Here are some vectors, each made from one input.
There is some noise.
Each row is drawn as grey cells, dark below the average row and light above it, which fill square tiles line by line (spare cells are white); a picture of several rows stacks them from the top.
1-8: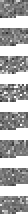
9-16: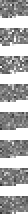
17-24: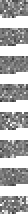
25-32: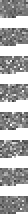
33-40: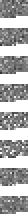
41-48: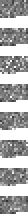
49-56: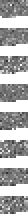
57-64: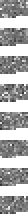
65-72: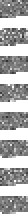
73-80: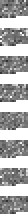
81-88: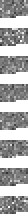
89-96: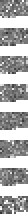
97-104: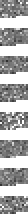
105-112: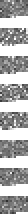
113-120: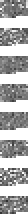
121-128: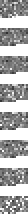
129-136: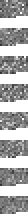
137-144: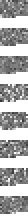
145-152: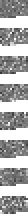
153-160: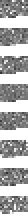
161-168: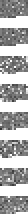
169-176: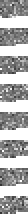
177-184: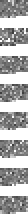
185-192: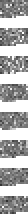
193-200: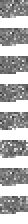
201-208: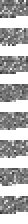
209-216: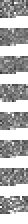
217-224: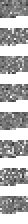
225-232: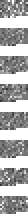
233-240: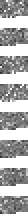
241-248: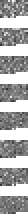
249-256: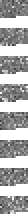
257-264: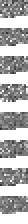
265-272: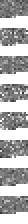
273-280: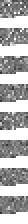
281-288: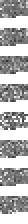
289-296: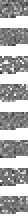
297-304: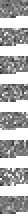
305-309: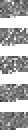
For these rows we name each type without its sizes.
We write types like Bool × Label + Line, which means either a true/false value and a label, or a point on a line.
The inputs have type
Label.
